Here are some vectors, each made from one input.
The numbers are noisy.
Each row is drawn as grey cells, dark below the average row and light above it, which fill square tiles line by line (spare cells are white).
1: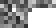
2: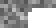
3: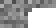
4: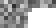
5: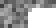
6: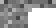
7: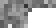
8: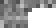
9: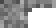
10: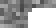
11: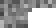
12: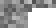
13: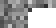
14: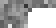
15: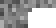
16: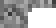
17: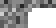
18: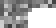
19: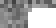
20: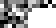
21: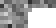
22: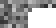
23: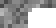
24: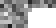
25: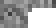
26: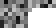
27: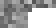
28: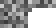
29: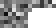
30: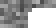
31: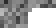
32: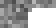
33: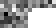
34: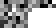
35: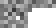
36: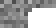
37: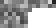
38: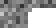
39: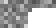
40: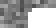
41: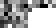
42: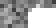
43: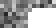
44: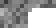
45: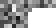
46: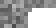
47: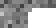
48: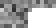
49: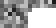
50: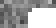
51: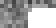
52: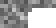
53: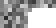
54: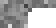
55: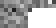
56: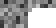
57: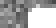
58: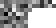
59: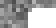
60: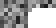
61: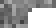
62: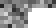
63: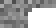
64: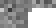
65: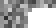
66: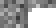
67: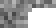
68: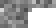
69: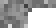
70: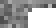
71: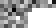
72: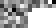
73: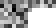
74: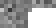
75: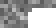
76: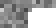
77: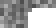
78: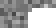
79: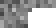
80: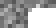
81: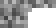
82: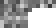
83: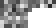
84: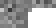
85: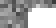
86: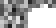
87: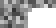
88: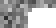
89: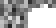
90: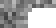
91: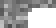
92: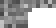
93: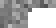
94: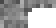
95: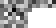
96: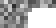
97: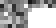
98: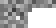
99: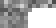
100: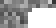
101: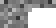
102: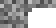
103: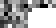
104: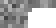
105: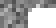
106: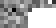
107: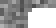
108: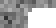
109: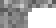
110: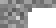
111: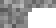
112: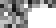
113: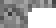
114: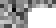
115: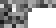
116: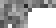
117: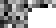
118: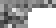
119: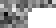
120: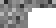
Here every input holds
either a point on an 11-point circle, or a point on a 16-point circle.
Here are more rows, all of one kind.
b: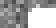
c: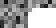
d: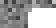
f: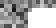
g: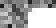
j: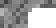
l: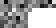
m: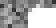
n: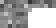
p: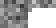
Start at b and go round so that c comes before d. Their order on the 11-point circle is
b, m, c, j, g, l, n, d, f, p.
